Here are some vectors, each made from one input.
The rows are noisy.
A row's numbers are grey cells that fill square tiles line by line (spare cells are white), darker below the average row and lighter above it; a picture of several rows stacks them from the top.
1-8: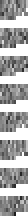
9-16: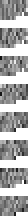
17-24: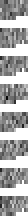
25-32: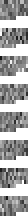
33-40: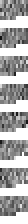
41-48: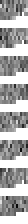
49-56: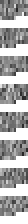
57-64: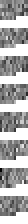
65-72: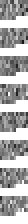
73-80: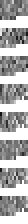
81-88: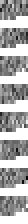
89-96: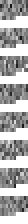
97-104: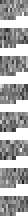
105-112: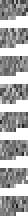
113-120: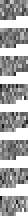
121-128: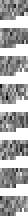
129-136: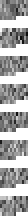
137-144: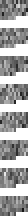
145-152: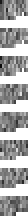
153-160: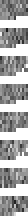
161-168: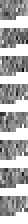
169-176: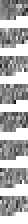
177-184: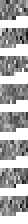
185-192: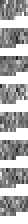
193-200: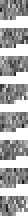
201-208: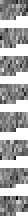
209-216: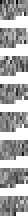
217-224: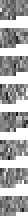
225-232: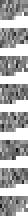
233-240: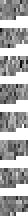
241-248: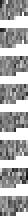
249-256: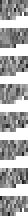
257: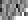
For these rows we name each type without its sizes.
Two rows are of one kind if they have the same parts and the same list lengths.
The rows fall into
4 kinds.
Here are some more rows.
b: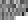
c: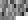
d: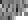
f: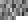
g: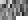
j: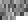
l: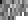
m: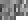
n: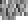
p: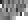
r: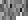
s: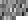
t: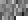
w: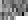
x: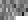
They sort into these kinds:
b, c, f, j, s, w, x
d, l, n, p
g, t
m, r

